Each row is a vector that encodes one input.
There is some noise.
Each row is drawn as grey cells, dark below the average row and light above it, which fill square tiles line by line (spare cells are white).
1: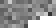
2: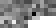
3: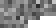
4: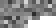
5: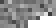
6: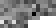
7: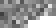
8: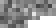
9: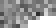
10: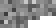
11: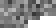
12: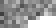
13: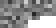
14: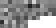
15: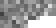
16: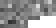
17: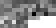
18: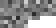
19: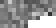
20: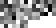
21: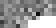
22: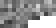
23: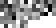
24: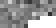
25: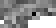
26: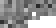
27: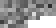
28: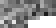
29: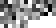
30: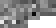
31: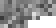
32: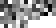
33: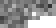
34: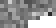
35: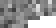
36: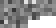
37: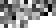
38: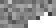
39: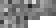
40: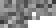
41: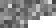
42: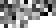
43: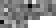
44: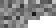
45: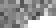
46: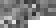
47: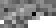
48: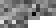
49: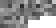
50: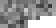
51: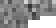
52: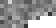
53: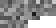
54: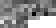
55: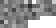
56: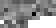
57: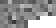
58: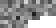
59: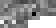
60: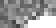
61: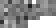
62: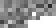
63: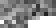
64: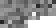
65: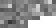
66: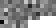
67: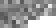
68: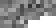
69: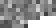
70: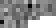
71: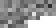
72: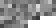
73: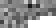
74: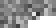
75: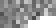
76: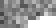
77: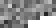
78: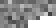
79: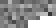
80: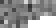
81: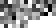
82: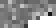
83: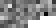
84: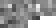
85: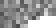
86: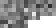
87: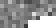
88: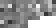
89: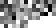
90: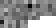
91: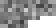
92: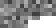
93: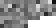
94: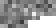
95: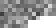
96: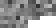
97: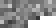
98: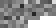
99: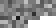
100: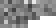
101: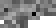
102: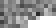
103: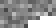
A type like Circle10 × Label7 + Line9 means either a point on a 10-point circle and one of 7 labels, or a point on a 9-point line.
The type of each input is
Bool × Label7 × Label7 + Unit.
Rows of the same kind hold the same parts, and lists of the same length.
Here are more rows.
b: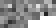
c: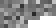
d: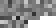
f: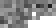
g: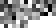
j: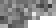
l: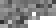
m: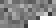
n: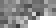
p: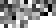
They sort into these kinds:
b, c, d, f, j, l, m, n
g, p

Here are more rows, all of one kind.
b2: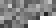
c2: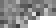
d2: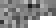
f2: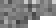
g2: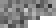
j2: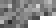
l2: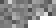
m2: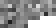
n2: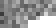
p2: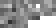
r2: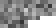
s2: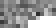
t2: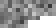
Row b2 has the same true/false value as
c2, d2 and s2.
